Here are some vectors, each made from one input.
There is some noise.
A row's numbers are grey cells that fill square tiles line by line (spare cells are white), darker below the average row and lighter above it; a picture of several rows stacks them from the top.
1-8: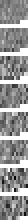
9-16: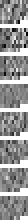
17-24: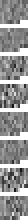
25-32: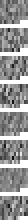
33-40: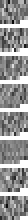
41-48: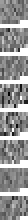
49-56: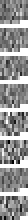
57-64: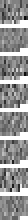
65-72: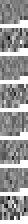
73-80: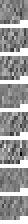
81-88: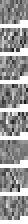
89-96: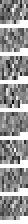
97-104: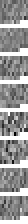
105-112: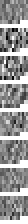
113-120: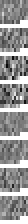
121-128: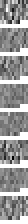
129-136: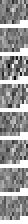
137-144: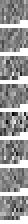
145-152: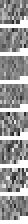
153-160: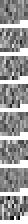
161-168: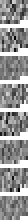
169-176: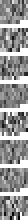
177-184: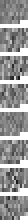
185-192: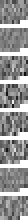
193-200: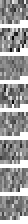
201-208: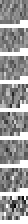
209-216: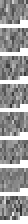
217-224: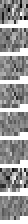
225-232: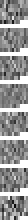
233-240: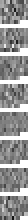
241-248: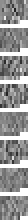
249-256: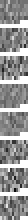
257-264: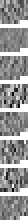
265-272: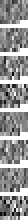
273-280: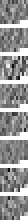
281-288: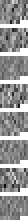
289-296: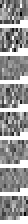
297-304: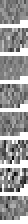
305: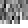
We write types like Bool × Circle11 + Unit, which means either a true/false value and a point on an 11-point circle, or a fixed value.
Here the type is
List3(Circle11).
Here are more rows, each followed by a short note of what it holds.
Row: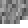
the empty list
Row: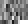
a list of one item
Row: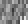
a list of three items
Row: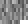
a list of two items
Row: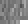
a list of two items
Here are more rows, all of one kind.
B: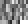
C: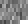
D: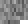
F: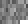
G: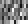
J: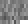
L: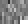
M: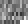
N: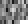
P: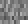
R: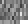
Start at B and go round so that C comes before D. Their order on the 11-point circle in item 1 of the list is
B, G, F, C, J, P, D, N, R, L, M.
